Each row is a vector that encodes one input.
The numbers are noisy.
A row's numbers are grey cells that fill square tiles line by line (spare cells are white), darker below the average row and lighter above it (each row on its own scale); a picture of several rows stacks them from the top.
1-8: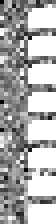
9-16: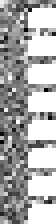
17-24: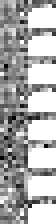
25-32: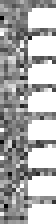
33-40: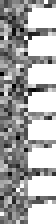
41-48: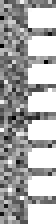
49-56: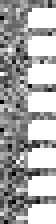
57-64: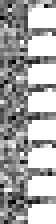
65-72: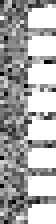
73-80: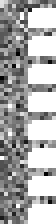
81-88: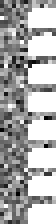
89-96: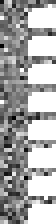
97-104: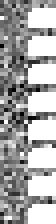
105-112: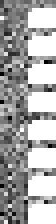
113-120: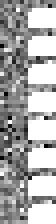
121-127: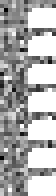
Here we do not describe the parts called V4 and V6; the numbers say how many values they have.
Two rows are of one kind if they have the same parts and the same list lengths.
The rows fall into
2 kinds.
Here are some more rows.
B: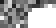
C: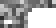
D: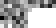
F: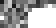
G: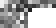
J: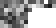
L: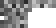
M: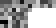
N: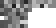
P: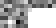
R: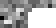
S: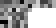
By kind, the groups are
B, F, G, L, N
C, D, J, M, P, R, S

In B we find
a point on a 5-point line and a true/false value.
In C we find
a value of V4 and a value of V6.
